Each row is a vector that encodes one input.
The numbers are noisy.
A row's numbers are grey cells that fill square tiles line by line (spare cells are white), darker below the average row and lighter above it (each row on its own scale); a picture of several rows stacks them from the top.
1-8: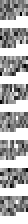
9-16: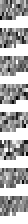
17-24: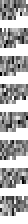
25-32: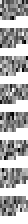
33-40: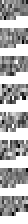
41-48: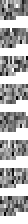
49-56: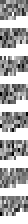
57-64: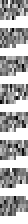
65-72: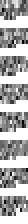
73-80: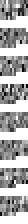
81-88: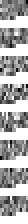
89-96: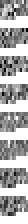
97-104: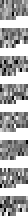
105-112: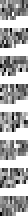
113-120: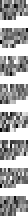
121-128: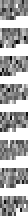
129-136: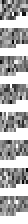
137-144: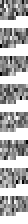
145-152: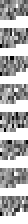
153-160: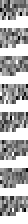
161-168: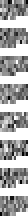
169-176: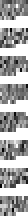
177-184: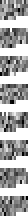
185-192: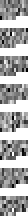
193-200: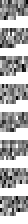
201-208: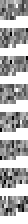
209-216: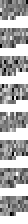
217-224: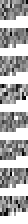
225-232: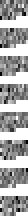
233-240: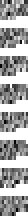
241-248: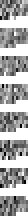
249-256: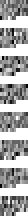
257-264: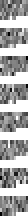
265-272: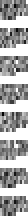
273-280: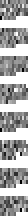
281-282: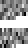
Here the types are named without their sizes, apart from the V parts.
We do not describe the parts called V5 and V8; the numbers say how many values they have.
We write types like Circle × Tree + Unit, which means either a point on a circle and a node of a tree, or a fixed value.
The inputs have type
(Bool × Bool × Bool × Bool + V5) × V8 + Label.
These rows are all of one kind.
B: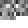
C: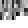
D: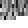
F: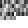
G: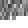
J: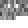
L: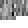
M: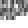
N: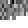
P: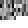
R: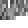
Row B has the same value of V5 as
D and F.
